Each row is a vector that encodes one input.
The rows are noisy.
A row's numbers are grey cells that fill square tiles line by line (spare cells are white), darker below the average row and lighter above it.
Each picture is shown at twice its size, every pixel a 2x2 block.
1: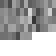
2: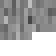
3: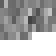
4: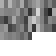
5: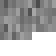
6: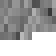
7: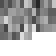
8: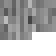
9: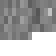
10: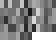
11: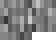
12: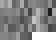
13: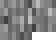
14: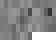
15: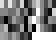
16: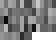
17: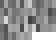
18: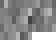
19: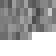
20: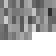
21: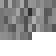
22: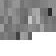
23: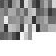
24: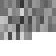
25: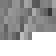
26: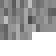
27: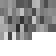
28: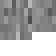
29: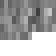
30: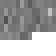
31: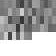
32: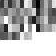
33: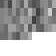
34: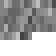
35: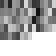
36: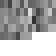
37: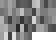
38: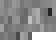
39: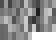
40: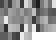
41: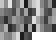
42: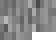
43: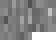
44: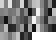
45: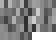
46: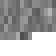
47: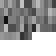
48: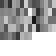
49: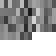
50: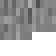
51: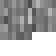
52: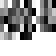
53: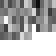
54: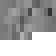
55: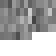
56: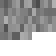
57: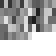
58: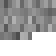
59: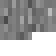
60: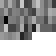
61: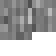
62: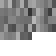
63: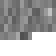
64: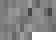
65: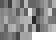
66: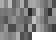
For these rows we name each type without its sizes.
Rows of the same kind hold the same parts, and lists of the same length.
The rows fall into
3 kinds.
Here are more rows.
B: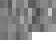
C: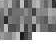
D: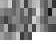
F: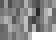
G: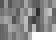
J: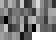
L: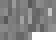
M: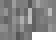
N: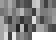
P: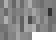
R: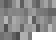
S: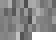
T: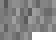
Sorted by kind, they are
B, C, F, G, J, L, M
D, P, R, S, T
N

